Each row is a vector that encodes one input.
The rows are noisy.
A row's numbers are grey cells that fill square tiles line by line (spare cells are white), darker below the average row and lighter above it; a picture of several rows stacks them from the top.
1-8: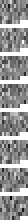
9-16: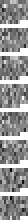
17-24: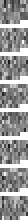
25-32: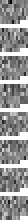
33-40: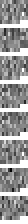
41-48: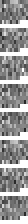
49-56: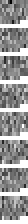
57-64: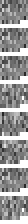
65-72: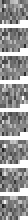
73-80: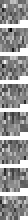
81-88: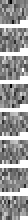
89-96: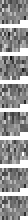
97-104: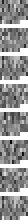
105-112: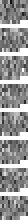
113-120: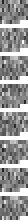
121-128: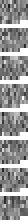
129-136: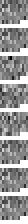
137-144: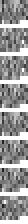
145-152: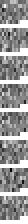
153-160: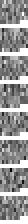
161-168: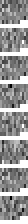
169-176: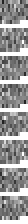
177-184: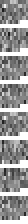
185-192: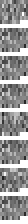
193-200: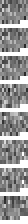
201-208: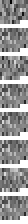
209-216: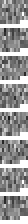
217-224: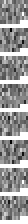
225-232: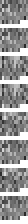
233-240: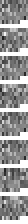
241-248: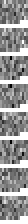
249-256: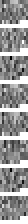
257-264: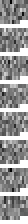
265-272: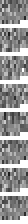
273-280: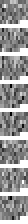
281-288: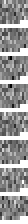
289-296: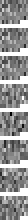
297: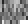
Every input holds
either a point on a 5-point circle, or a point on a 9-point circle.
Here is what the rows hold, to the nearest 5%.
About 45% of them hold a point on a 5-point circle. The rest hold a point on a 9-point circle.
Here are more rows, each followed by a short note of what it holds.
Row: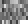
a point on a 9-point circle
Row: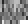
a point on a 9-point circle
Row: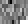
a point on a 5-point circle
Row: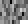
a point on a 5-point circle
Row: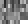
a point on a 5-point circle
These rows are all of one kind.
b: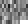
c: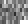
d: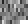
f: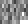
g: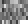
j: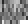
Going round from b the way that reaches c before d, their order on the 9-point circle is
b, f, c, g, j, d.
